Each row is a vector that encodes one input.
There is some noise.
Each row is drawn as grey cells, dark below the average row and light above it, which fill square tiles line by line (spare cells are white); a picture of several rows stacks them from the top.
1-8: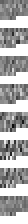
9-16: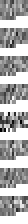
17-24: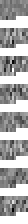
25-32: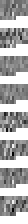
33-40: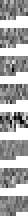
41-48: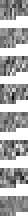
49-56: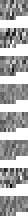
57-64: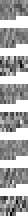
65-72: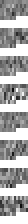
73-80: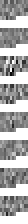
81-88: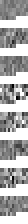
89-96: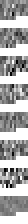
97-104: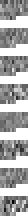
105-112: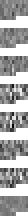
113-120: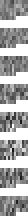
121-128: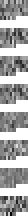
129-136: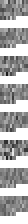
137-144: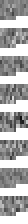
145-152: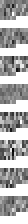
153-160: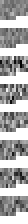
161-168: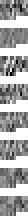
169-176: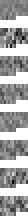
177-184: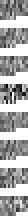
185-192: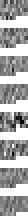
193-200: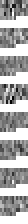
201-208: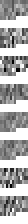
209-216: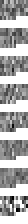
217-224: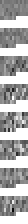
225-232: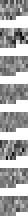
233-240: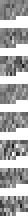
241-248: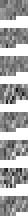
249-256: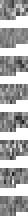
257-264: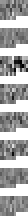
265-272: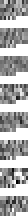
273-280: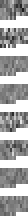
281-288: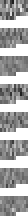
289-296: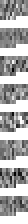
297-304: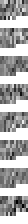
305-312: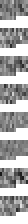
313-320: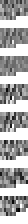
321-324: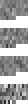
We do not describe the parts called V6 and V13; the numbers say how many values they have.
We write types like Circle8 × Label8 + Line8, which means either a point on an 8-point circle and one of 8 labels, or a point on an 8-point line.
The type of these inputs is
Bool × (Circle8 + V13) × (Tree9 + V6) + Unit.
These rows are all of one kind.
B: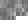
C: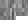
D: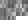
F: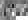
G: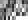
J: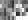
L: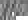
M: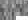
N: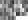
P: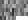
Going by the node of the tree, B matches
C, J and P.
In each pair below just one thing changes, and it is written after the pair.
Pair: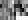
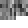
the value of V13
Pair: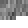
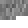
the true/false value
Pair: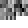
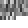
the value of V13
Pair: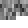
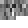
the value of V6
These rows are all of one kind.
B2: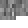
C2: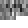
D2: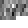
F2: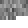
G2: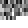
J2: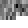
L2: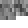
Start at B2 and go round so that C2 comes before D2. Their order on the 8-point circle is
B2, G2, C2, F2, J2, D2, L2.
